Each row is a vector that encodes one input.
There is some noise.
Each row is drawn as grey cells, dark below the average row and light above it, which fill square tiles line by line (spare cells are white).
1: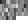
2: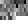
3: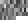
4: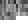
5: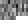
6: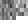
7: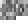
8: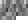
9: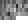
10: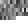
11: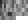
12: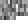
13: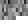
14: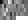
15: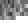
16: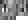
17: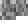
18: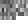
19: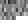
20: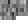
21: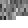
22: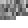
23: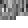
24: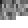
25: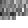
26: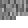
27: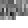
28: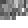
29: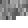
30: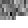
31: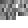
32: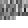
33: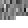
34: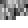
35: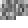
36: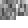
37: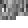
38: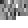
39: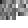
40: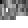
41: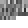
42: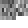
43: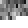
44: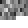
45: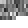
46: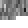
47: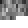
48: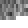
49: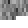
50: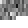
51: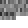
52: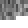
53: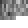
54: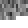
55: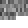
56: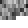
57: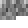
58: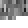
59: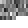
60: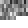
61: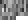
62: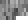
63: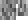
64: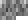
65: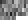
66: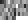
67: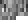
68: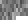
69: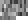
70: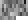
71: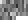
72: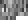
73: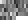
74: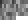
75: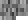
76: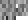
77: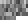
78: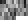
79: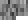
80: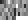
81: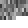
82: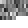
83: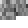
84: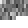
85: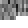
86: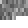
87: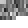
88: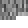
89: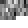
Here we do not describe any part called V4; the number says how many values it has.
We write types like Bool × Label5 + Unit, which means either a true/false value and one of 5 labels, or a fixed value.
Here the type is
(Bool × Label5 + Unit) × Line5 × V4.
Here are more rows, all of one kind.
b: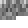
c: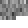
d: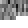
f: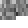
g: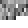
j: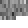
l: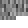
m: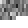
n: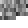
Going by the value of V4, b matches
c and j.
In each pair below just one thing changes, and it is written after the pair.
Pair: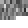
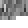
the place on the 5-point line
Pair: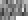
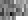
the place on the 5-point line
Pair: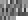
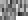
the value of V4
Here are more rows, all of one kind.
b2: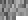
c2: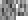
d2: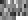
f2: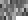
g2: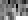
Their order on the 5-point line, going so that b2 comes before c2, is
d2, b2, g2, c2, f2.
